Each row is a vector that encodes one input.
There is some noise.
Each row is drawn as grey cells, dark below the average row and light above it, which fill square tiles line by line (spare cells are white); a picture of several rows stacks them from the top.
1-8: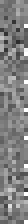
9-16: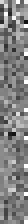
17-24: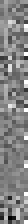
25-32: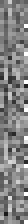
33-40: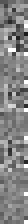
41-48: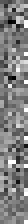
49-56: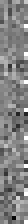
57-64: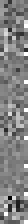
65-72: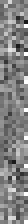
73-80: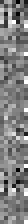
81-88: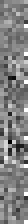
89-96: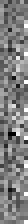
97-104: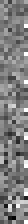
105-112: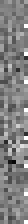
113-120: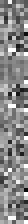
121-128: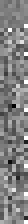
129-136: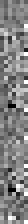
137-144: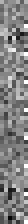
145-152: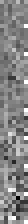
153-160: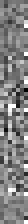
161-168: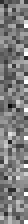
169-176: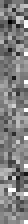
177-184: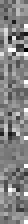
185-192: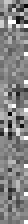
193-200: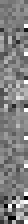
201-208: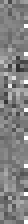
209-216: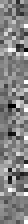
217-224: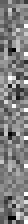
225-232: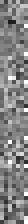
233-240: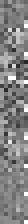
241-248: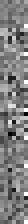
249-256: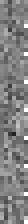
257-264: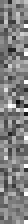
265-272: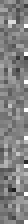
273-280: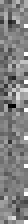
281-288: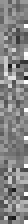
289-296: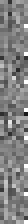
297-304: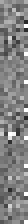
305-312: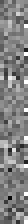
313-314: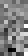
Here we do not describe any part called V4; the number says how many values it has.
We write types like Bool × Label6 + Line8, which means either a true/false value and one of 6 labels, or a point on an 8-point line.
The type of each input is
Bool × (Tree12 + Unit) + V4 × V4.
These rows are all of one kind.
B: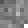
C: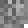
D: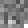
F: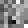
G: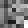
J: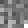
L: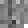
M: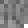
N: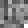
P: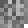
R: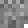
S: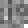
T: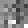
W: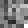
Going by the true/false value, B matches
D, M, N and W.
